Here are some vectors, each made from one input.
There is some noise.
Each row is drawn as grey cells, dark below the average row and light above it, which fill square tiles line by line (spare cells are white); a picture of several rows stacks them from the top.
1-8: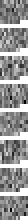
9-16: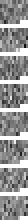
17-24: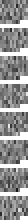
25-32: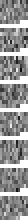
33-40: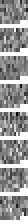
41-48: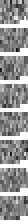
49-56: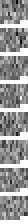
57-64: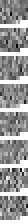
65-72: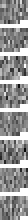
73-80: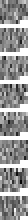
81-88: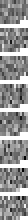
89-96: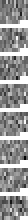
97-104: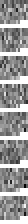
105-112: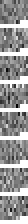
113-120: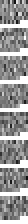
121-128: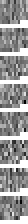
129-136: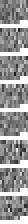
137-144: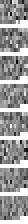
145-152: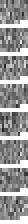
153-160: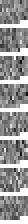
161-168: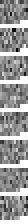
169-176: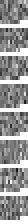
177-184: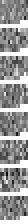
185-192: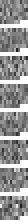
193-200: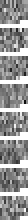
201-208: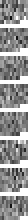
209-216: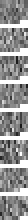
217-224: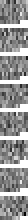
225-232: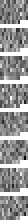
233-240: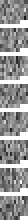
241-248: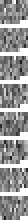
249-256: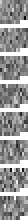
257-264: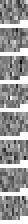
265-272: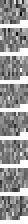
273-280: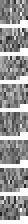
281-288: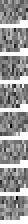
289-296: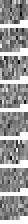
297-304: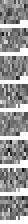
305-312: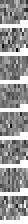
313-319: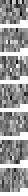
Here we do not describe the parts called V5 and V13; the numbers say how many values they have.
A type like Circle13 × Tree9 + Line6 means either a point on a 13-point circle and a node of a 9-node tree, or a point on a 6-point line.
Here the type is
Label9 × Label9 + (Line8 + V5) × V13.
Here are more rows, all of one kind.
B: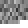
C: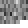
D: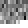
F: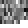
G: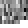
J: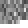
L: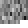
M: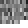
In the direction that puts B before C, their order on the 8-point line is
M, F, B, G, C, D, J, L.
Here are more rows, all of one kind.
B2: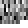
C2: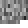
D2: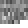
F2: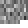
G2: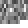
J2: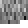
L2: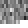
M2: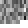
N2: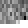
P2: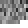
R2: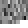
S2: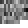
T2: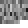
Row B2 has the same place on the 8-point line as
C2, G2, M2 and R2.
